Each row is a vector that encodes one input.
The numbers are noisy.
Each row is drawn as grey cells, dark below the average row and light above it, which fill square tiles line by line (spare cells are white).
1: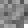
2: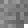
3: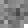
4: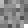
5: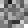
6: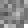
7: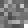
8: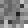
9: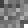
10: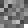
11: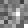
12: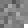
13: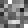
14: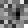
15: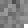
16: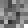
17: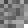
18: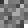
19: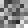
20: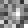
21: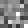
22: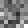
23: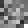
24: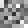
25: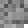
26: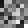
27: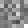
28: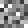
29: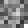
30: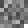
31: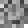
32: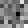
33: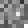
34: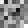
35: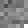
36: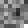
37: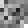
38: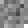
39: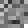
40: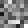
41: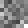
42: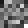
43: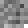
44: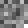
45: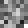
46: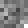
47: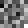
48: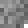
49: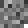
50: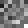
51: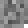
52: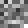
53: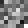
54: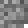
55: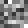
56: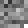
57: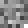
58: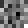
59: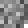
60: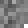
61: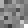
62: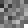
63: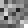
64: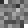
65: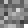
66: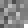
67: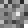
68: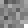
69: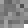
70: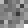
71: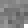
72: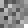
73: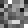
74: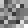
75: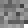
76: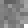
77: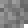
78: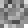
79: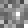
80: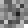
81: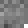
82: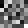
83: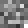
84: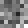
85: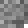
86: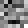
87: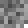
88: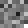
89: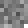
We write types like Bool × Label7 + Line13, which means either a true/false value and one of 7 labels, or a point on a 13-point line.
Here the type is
Bool × Bool × Bool × Bool + Unit.
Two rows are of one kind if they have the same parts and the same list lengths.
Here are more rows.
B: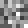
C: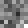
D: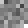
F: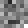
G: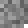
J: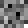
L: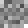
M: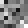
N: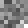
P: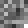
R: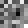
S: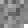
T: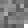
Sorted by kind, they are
B
C, D, F, G, J, L, M, N, P, R, S, T

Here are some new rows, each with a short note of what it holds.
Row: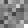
a fixed value
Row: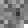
four true/false values
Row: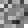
four true/false values
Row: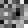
four true/false values
